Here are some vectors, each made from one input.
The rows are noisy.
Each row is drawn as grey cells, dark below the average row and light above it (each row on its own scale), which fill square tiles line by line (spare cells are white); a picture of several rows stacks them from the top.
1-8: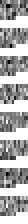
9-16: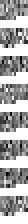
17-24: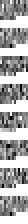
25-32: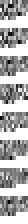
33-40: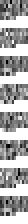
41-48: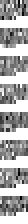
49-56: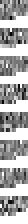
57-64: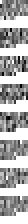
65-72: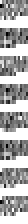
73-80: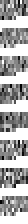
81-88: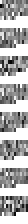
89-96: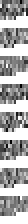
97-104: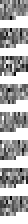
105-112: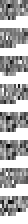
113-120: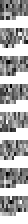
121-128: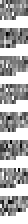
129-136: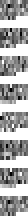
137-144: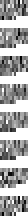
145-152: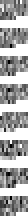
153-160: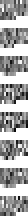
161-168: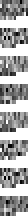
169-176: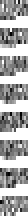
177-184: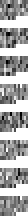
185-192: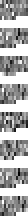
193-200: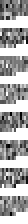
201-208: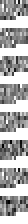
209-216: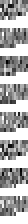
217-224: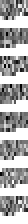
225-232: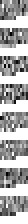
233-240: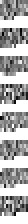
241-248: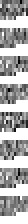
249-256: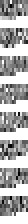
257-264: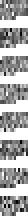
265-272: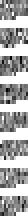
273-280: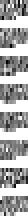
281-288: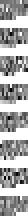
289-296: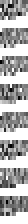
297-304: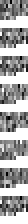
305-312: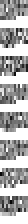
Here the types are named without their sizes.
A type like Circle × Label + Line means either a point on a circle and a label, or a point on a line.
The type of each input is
Bool × Label + Circle + Unit.
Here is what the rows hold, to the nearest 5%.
About 65% of them hold a point on a circle. A few of them hold a fixed value. The rest hold a label and a true/false value.
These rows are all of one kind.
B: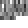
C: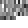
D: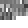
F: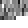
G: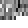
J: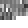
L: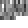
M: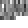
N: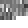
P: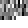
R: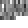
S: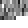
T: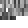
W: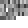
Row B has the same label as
L, M and R.
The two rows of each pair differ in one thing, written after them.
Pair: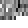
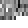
the true/false value
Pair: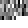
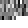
the true/false value
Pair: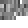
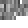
the true/false value
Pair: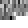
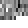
the label
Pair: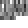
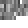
the label
